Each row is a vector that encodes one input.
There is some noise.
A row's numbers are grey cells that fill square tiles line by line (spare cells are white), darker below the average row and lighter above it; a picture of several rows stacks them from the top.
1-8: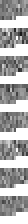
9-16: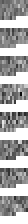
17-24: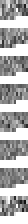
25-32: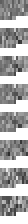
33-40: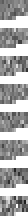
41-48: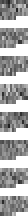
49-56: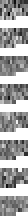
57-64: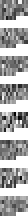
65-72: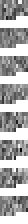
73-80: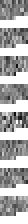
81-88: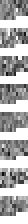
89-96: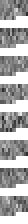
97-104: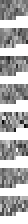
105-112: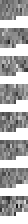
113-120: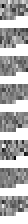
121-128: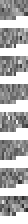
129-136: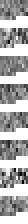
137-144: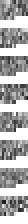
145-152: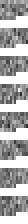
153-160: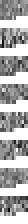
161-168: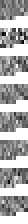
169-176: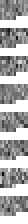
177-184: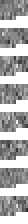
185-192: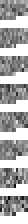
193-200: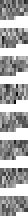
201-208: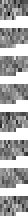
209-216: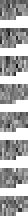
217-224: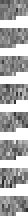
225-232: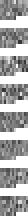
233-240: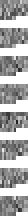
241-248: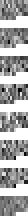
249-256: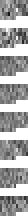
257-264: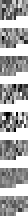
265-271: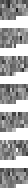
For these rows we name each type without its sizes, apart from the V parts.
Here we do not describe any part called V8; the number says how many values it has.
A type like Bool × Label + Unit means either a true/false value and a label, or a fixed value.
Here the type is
List(Line) + V8 × V8.
